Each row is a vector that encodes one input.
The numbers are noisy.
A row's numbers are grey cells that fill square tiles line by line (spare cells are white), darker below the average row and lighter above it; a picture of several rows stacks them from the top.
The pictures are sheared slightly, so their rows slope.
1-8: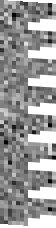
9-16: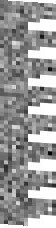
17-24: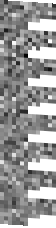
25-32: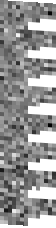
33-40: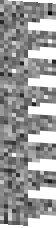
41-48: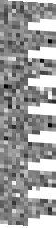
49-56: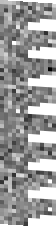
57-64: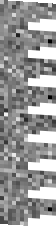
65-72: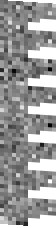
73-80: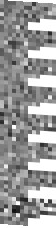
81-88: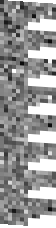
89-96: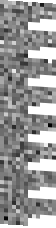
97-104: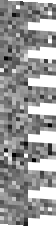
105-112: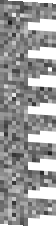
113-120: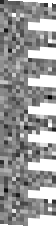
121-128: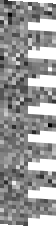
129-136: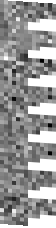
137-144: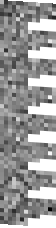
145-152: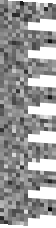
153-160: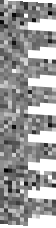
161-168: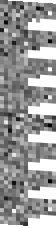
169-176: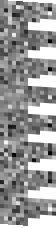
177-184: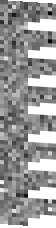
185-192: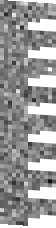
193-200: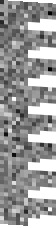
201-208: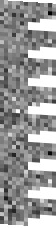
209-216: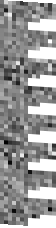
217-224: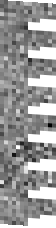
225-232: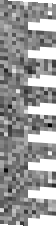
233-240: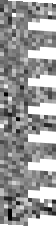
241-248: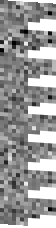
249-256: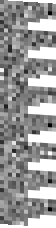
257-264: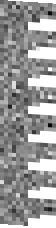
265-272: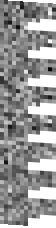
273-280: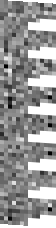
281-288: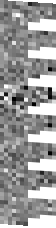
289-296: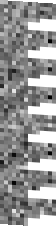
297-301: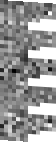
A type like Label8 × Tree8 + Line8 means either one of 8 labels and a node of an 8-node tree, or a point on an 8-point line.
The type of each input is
Line11 × (Tree18 + Unit).
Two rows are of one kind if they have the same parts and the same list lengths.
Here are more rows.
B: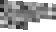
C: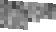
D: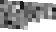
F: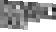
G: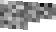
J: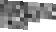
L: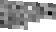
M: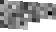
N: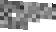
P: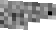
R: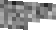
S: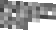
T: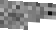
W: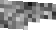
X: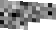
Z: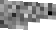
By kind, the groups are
B, C, D, F, G, J, N, R, S, W
L, M, P, T, X, Z

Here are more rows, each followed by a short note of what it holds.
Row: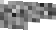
a point on an 11-point line and a node of an 18-node tree
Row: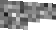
a point on an 11-point line and a node of an 18-node tree
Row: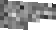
a point on an 11-point line and a node of an 18-node tree
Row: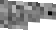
a point on an 11-point line
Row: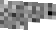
a point on an 11-point line
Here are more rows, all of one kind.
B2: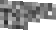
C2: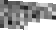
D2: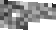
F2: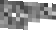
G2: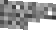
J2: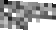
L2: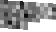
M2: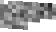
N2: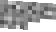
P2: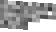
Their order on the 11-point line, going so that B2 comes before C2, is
B2, M2, N2, D2, P2, J2, F2, C2, L2, G2.
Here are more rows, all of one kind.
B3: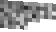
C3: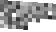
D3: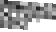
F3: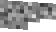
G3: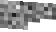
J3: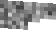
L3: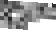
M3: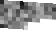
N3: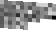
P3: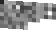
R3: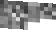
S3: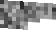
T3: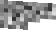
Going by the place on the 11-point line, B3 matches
M3, P3, R3 and S3.
